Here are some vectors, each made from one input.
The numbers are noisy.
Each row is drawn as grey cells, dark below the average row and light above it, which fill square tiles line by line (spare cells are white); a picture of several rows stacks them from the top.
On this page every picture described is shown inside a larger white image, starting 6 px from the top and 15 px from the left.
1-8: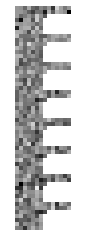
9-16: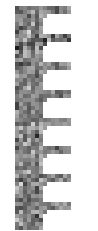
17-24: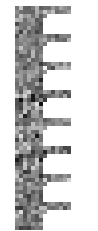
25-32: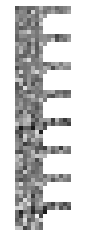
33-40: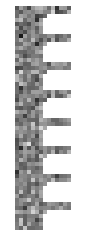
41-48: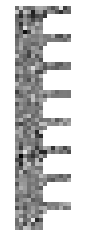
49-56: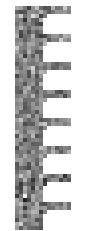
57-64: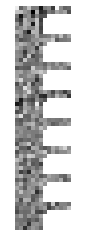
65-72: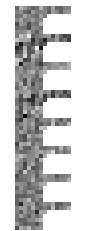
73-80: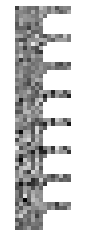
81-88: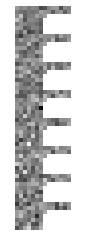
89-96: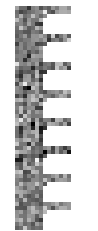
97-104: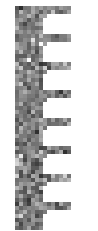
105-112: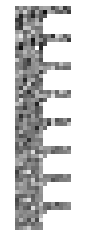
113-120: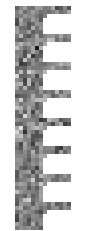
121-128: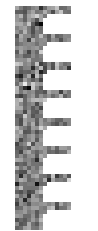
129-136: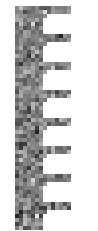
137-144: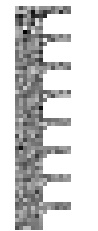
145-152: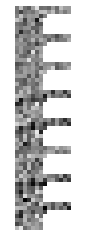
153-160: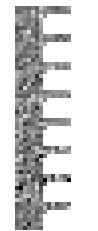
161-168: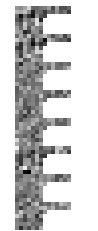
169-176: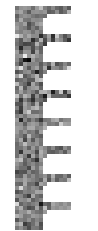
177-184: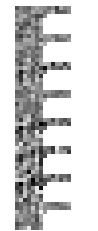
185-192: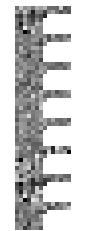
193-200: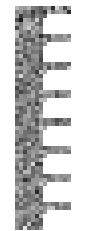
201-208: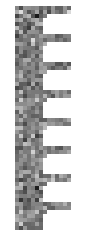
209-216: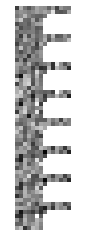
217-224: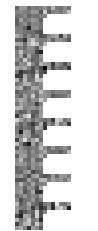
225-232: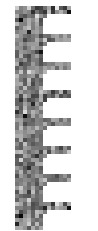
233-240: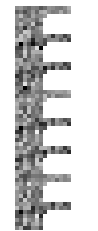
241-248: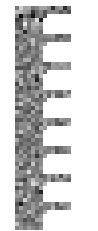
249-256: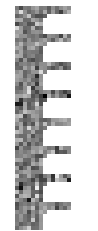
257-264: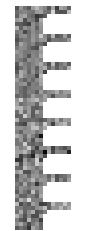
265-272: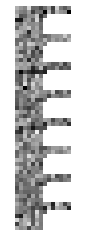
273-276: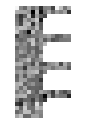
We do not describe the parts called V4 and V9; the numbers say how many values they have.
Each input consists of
a true/false value, a value of V4 and a value of V9, together with either a point on a 5-point line, or a point on a 6-point line.
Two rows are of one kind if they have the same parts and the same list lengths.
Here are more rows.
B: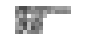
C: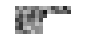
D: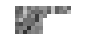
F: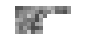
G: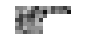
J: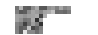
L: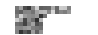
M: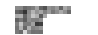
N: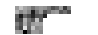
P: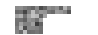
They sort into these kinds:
B, J, L, M, P
C, D, F, G, N

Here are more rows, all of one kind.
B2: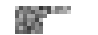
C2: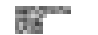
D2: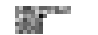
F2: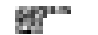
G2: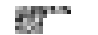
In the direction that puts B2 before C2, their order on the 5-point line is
G2, F2, B2, C2, D2.
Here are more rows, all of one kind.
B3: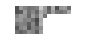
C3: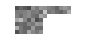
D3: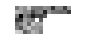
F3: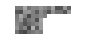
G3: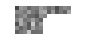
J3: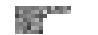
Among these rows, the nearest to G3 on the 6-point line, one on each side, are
B3 and C3.
